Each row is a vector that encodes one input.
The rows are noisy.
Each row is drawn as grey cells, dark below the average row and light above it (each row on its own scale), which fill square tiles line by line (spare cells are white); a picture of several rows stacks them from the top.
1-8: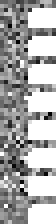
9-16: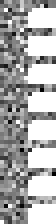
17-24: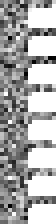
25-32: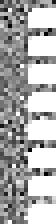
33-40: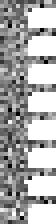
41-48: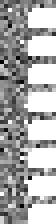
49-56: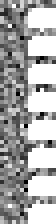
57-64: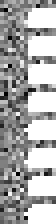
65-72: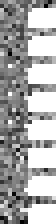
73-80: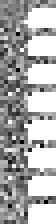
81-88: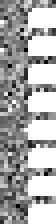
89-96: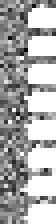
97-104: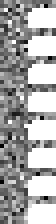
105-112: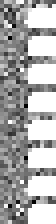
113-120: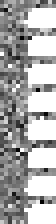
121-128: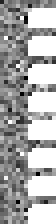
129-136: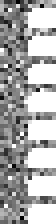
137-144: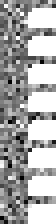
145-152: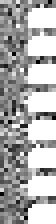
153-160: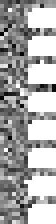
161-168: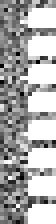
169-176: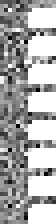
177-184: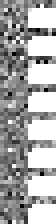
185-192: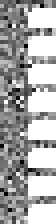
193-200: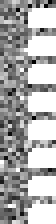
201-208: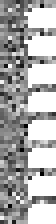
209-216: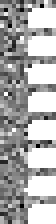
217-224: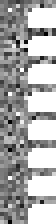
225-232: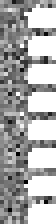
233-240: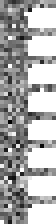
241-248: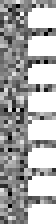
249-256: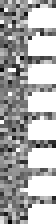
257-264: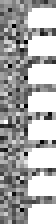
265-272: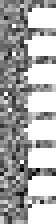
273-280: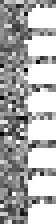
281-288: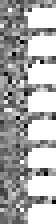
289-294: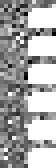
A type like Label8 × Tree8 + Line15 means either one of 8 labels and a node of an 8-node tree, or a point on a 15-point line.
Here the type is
Bool × Line3 × Line4 + Label12 × Label12.
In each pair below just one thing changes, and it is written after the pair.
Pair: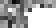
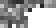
the place on the 4-point line
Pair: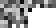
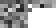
the true/false value
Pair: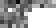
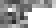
the place on the 4-point line
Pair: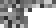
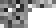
the true/false value
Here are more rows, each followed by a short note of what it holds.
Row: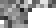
a point on a 3-point line, a point on a 4-point line and a true/false value
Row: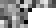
a point on a 3-point line, a point on a 4-point line and a true/false value
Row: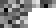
two labels (each one of 12)
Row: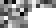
two labels (each one of 12)
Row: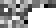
two labels (each one of 12)
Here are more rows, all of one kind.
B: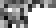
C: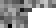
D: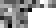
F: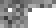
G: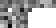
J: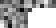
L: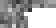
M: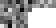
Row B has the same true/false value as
F and L.
